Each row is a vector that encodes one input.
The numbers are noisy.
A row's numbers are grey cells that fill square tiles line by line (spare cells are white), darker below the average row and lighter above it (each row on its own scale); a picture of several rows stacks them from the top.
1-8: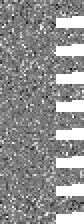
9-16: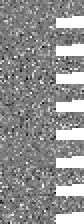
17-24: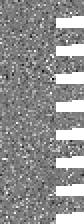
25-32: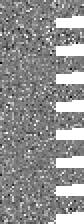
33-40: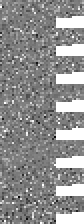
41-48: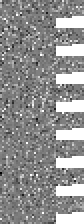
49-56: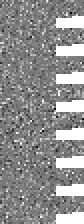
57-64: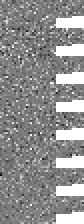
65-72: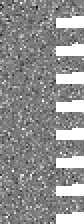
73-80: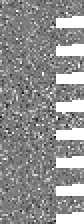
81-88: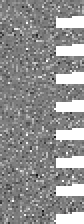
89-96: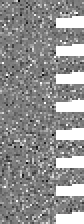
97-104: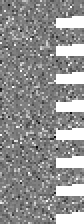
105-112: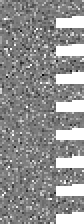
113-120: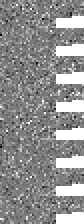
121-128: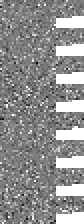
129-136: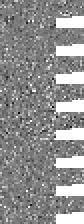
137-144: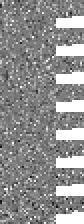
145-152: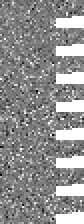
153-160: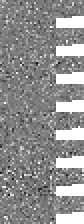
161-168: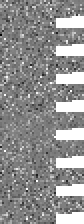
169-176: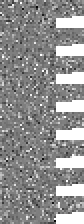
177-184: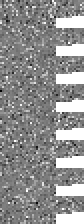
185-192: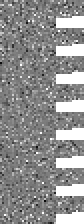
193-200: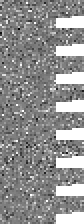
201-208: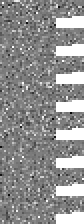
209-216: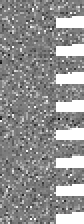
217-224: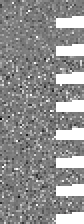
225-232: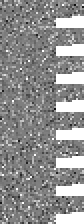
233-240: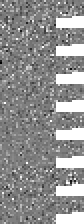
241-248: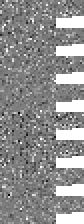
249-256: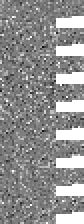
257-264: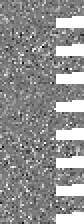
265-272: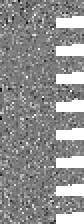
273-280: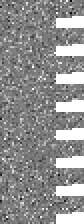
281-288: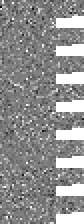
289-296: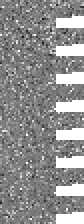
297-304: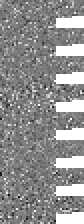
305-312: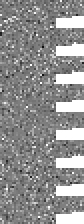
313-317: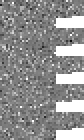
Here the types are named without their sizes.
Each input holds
a true/false value, together with either a label, or a point on a line.
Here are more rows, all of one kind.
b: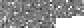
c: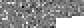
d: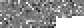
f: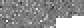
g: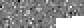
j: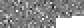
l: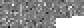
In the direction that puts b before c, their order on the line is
j, f, g, l, b, c, d.
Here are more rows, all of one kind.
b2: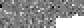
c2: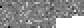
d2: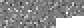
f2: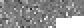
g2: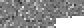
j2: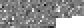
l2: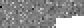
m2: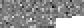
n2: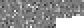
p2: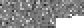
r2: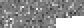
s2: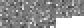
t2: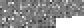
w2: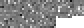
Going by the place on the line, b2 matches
c2, g2, l2 and r2.
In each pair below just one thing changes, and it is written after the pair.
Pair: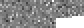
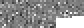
the label
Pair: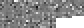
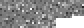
the label
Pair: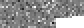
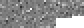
the label
